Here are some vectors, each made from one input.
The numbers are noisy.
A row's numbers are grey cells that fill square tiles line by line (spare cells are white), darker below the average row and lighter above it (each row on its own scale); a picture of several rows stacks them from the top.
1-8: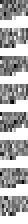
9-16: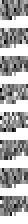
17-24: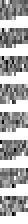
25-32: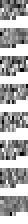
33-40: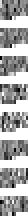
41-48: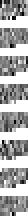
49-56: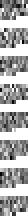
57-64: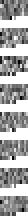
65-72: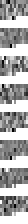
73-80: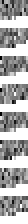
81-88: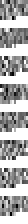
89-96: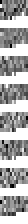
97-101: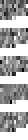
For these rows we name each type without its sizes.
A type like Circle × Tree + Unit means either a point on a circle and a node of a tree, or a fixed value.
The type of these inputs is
Circle × (Tree + Unit).
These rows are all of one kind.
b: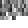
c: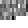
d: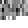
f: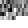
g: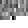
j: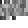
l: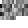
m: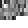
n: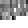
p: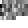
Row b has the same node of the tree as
f, l and p.
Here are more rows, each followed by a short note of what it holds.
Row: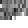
a point on a circle
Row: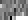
a point on a circle
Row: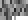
a point on a circle
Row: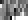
a point on a circle
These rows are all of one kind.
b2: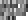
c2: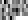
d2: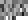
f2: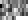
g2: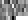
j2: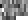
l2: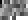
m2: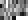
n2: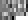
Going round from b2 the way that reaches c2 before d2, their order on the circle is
b2, j2, n2, c2, g2, l2, f2, d2, m2.
